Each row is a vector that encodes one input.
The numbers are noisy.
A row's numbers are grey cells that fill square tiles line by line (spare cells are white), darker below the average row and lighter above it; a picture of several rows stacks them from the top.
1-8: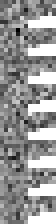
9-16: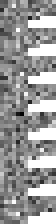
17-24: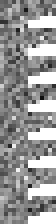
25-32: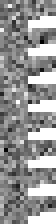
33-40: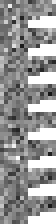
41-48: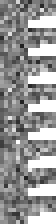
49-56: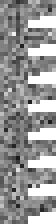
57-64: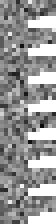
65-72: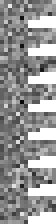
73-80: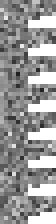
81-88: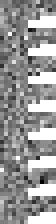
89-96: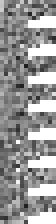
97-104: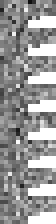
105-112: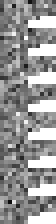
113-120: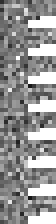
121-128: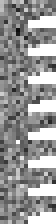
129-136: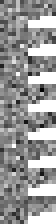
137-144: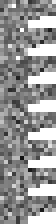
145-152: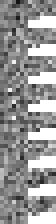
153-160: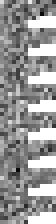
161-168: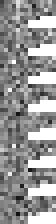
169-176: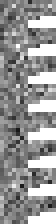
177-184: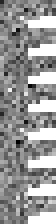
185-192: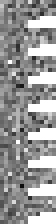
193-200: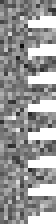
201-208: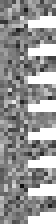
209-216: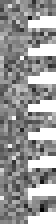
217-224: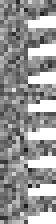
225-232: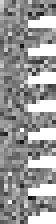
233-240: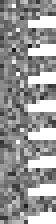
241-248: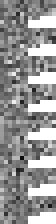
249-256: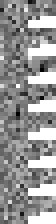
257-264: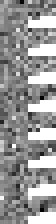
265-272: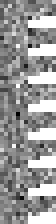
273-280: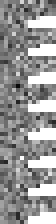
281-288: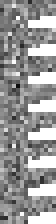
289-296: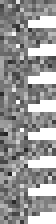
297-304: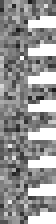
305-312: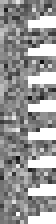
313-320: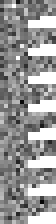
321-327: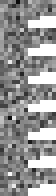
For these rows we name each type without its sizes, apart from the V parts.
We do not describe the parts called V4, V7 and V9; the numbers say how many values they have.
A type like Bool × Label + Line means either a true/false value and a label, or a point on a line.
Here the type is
Bool × Bool × Bool × V4 × V7 + List(Circle) × V9.
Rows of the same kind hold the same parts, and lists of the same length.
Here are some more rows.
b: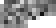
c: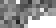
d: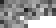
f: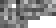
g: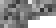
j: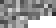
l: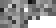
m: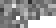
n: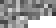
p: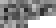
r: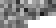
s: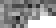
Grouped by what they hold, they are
b, g, p, r
c, s
d, j, n
f, l, m

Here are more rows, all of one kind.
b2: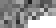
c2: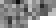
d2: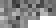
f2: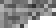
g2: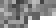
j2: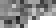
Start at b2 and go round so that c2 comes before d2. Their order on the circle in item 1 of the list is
b2, j2, f2, g2, c2, d2.
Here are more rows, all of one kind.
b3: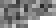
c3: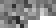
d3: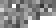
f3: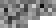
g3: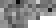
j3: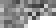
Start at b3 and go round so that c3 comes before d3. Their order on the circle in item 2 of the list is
b3, c3, f3, g3, d3, j3.
